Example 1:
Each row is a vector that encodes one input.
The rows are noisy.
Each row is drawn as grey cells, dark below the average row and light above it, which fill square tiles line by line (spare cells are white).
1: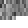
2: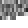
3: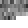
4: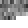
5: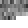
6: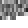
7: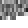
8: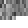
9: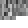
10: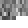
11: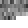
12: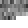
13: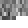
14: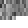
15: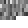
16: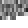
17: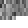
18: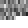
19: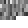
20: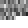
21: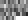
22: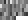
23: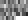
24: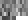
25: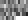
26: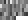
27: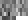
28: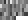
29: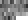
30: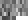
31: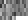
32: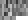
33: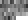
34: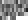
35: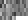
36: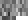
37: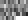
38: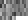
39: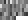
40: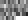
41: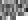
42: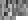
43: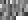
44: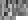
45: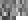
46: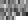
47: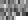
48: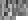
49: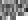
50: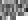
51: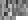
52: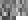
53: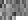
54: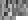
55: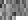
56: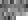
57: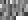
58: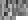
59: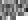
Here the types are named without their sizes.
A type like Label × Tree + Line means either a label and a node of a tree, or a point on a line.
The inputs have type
Line.
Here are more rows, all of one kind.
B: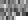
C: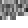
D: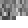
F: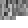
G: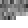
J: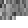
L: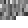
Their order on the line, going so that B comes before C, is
B, L, D, G, J, F, C.
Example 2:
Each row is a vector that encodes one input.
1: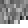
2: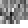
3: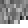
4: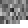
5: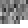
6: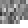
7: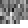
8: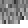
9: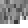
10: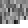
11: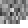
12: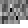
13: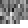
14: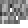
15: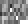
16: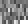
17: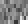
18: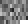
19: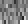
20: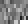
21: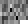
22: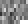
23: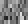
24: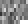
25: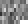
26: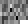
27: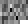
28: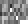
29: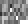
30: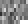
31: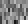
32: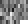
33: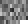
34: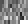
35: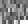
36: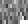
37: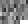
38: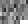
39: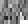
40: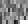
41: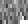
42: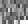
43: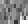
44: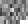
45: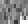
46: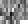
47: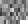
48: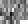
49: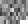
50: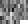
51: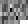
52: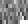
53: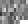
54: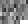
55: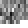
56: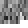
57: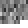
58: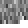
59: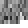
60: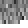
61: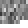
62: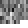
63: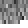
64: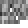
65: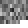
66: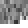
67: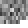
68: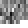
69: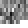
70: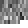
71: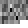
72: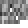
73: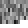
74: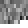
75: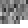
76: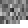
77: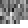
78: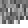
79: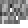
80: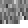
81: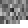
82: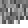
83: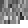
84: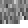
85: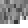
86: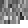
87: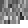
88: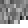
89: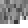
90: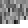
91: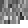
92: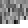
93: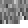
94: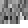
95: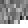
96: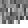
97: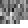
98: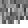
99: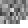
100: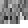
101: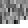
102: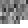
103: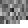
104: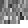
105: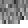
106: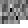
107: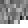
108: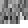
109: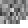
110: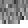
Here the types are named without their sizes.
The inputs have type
Bool × Bool × Bool × Bool.
